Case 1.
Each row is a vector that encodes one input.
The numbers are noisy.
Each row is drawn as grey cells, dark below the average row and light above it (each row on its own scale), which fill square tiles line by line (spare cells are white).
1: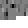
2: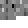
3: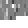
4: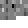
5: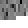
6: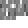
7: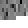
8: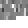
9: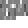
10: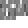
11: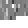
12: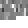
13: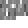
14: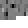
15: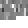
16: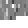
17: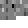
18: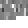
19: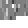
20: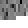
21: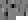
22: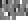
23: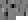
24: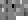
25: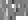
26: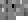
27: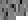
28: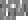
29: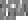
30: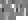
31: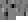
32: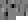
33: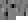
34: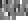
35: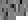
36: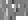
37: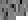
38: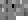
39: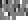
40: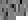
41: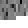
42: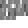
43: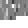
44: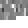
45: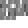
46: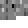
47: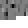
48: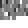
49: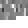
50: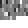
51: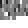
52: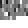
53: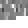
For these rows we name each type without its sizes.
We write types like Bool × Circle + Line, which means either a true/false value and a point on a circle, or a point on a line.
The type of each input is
Line.
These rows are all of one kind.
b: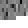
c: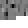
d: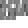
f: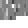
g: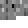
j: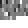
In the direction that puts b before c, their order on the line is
b, c, g, j, d, f.
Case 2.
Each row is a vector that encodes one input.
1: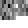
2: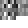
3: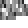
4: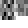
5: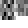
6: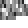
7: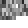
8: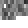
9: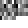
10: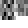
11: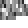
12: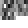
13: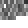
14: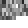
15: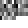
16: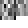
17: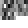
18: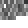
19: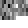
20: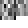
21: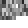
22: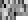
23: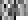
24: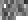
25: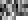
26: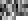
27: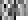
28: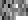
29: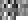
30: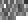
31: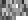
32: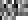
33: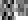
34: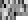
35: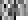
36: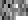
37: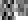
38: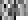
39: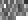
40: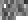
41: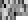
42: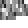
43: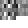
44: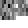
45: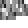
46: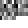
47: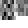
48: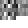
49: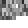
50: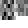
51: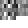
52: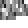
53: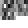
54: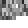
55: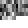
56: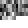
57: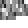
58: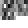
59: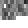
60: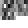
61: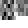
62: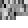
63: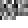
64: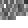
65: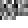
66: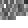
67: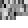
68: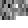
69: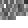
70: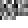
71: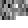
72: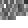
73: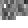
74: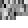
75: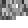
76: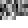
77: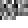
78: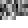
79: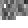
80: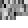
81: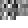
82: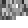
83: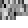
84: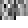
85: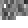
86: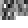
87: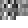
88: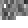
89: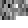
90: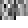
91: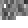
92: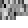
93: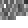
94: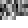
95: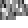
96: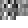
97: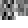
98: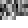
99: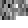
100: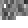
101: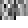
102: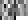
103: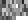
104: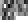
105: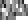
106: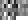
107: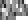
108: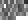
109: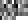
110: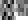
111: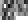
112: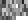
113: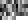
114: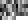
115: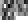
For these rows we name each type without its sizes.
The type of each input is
Line.
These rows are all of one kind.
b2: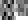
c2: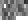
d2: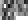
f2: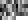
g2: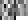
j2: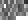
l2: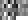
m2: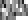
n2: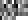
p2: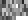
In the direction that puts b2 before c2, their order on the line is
f2, n2, l2, g2, m2, p2, b2, d2, c2, j2.
